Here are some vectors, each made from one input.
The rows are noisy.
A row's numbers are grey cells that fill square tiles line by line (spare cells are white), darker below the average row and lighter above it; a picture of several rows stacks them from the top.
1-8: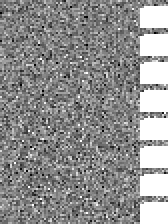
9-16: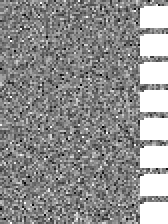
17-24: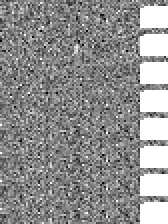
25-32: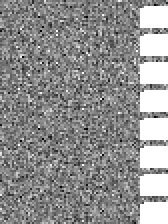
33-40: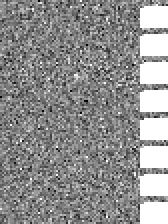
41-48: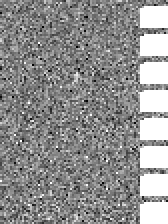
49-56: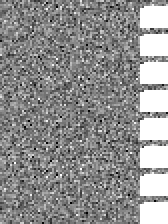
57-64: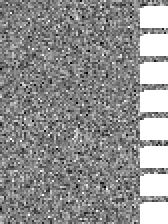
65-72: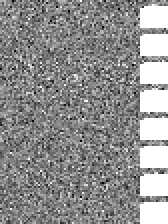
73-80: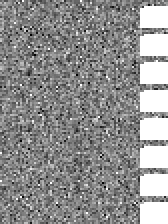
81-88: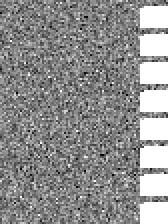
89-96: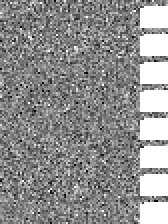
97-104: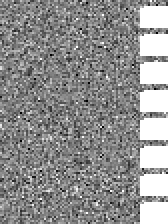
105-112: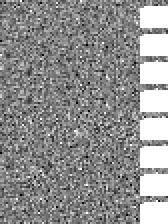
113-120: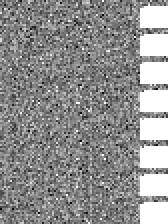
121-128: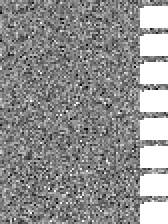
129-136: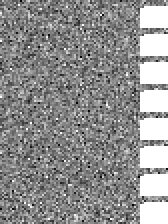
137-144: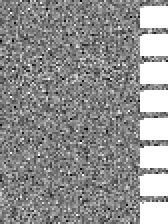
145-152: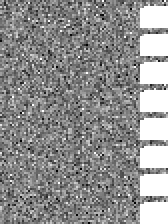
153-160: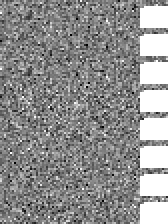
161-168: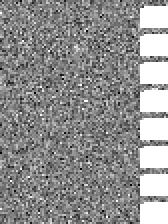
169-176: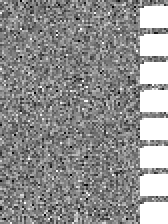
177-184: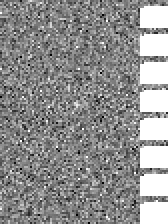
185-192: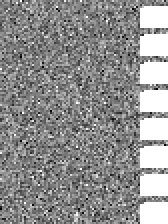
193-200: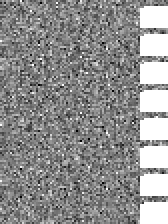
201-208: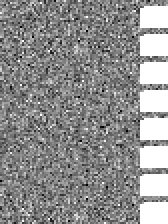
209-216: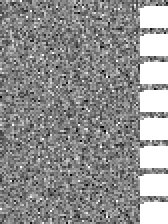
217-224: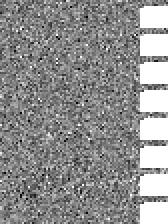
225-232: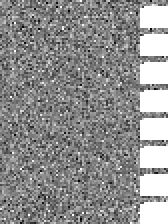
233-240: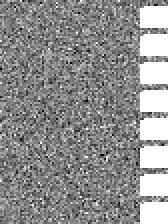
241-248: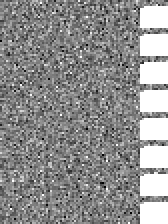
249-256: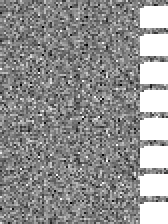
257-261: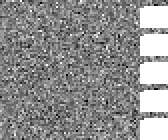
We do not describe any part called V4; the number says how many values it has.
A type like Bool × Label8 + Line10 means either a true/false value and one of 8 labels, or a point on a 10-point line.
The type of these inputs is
(Circle10 + V4) × (Circle13 + Unit) + Line7.
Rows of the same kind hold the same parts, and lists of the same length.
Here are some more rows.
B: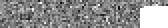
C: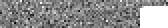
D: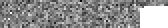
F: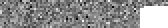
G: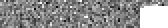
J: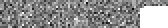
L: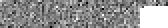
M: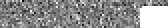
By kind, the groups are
B, G
C
D, L, M
F
J

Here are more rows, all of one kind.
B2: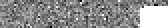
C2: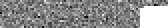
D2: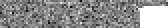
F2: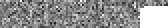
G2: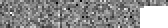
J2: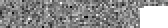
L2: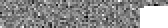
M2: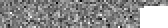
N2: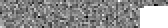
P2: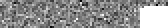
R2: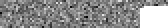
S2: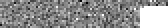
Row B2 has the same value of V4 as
P2 and S2.
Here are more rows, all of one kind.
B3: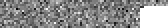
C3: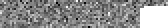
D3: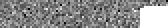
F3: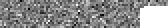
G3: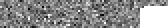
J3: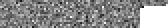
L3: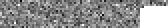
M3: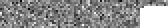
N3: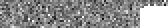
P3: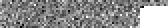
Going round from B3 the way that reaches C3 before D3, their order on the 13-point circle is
B3, F3, G3, N3, P3, M3, L3, C3, J3, D3.
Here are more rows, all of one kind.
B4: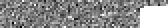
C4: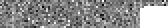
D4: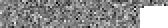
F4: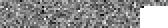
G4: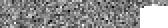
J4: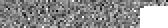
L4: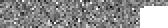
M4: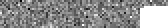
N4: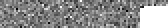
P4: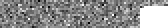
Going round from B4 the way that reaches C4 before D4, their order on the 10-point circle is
B4, J4, F4, M4, C4, D4, P4, L4, G4, N4.
